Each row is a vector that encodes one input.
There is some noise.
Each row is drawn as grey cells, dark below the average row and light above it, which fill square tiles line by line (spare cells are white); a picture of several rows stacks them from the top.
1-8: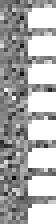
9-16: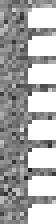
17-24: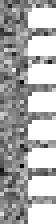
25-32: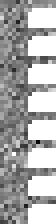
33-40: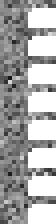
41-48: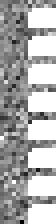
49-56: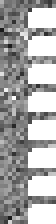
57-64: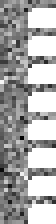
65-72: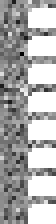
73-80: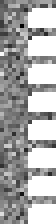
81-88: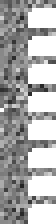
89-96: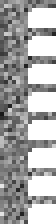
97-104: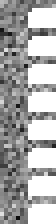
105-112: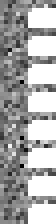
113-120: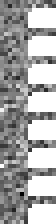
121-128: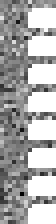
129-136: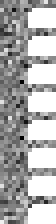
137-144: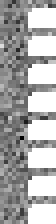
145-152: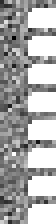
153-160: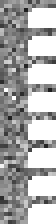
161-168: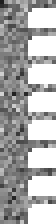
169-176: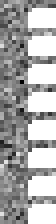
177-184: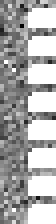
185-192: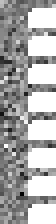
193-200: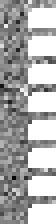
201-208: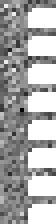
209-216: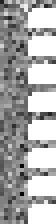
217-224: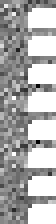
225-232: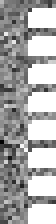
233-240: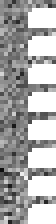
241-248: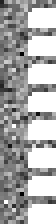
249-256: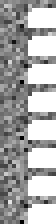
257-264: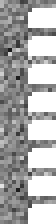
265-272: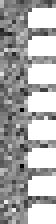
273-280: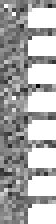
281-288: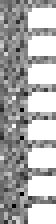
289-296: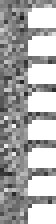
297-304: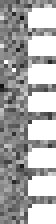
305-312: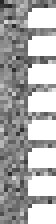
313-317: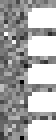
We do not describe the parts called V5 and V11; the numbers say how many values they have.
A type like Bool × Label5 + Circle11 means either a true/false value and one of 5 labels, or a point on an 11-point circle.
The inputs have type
Bool × (Line8 + V11) + Tree13 + V5.
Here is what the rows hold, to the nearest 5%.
About 30% of them hold a node of a 13-node tree. About 55% of them hold a true/false value, together with either a point on an 8-point line, or a value of V11. The rest hold a value of V5.
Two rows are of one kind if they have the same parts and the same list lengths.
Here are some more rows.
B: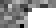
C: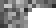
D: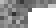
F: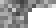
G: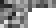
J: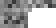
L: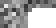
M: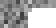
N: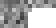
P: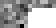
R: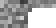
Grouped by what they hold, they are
B, C, L, P
D, F, M, N, R
G
J

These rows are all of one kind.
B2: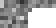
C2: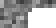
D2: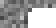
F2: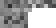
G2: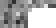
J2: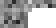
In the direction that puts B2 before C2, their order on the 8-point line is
B2, C2, F2, J2, D2, G2.
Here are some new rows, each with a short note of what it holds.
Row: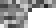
a value of V5
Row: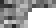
a value of V5
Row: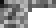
a value of V5
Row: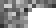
a node of a 13-node tree
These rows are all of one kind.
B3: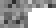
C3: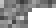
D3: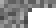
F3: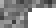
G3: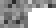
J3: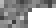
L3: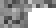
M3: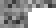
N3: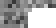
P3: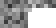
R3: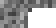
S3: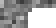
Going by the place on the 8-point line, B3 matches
G3, N3 and R3.
